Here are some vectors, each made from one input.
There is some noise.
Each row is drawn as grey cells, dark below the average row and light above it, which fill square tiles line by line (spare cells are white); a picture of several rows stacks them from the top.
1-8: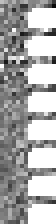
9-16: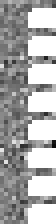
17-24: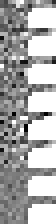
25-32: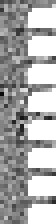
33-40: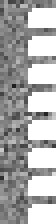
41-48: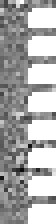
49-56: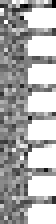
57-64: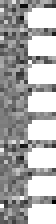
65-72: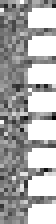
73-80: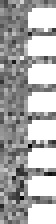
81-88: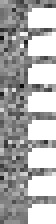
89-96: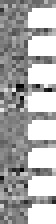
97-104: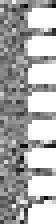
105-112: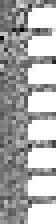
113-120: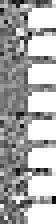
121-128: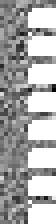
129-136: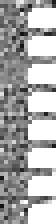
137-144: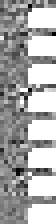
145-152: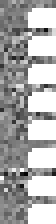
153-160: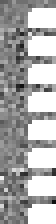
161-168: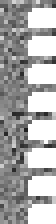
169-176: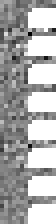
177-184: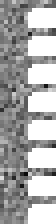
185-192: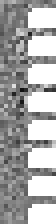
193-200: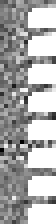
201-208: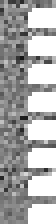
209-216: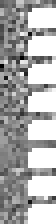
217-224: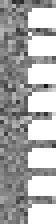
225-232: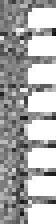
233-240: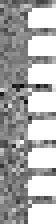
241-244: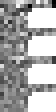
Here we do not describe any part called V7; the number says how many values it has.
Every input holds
either a fixed value, or one of 10 labels, a node of a 9-node tree and a true/false value, or a point on each of two 3-point lines and a value of V7.
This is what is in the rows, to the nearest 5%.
A few of them hold a fixed value. About 50% of them hold one of 10 labels, a node of a 9-node tree and a true/false value. The rest hold a point on each of two 3-point lines and a value of V7.
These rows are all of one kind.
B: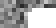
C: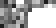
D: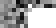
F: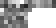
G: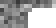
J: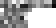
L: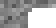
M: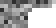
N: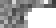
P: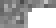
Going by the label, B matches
C, J, L and M.
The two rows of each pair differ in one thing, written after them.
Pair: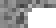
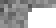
the node of the tree
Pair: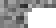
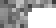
the true/false value
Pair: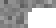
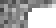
the node of the tree
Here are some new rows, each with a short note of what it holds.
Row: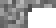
a point on each of two 3-point lines and a value of V7
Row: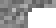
a point on each of two 3-point lines and a value of V7
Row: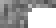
a point on each of two 3-point lines and a value of V7
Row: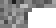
a point on each of two 3-point lines and a value of V7
